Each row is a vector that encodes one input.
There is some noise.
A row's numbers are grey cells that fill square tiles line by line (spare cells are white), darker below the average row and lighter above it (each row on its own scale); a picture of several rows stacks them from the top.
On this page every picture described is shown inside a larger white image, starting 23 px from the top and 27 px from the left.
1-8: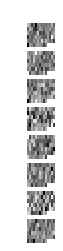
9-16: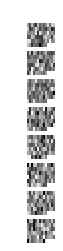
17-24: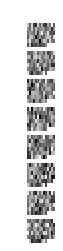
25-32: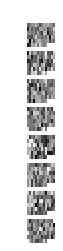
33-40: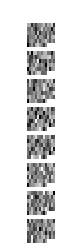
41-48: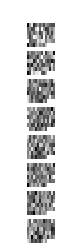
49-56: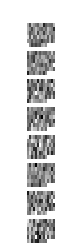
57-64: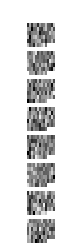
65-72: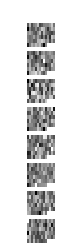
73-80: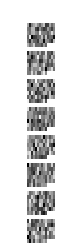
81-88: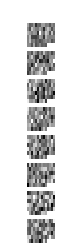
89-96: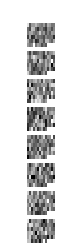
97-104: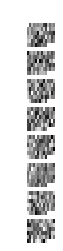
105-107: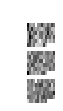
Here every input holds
either a point on a 7-point line, or a point on an 8-point line.
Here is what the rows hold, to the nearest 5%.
About 50% of them hold a point on a 7-point line. The rest hold a point on an 8-point line.
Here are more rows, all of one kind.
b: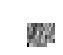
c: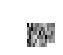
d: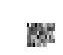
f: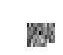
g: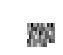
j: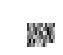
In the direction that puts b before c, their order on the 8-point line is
j, b, f, d, c, g.
